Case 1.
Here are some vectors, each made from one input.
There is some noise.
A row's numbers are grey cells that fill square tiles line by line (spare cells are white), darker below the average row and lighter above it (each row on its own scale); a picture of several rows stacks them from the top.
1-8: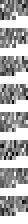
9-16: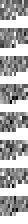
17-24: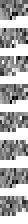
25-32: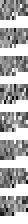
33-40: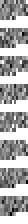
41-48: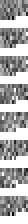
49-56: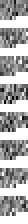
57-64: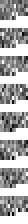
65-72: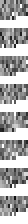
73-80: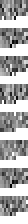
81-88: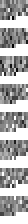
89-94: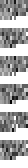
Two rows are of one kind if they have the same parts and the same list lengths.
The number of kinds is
2.
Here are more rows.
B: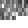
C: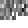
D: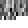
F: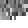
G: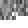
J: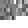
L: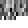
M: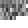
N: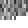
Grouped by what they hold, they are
B, C, G, J
D, F, L, M, N

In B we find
one of 5 labels and a point on a 6-point line.
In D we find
a point on a 5-point line.
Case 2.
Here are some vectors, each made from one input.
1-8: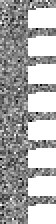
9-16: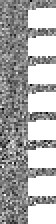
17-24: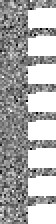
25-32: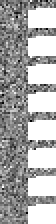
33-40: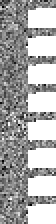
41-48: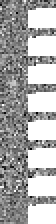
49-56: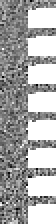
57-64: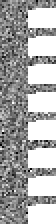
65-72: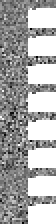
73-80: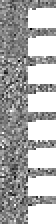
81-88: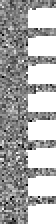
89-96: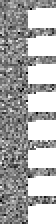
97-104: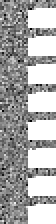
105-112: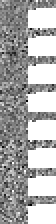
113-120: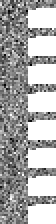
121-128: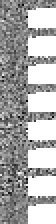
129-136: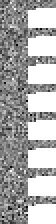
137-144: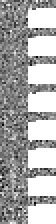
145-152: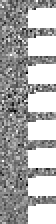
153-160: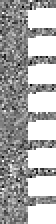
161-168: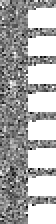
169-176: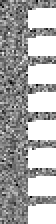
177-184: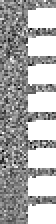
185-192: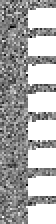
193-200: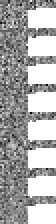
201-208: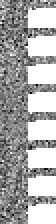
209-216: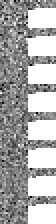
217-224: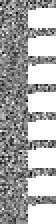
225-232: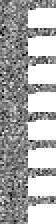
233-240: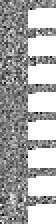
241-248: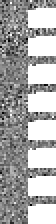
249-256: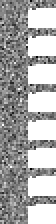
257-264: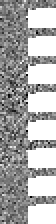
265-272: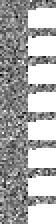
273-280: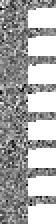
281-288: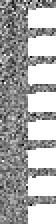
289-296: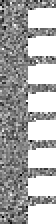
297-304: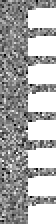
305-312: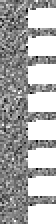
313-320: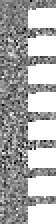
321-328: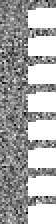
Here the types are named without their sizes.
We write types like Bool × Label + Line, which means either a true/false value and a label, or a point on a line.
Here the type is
Bool × Bool × Bool + Circle × Line.
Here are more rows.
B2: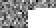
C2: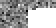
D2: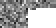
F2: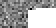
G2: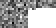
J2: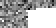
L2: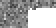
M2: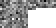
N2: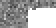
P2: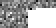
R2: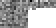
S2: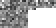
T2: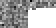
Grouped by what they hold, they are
B2, F2, J2, M2, P2
C2, D2, G2, L2, N2, R2, S2, T2

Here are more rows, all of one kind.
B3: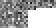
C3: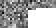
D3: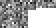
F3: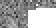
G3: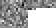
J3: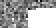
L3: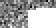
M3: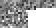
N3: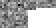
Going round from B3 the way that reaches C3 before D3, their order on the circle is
B3, C3, J3, M3, G3, N3, F3, L3, D3.
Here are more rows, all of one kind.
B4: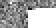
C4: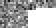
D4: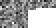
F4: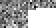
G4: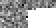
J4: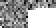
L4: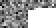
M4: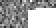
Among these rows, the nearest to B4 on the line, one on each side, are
J4 and M4.
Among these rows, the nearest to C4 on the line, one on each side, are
D4 and M4.
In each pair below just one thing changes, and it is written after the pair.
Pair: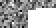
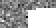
the place on the line
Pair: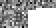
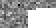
the place on the line
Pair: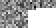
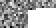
the place on the line
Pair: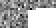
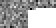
the place on the circle
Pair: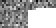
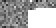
the place on the line
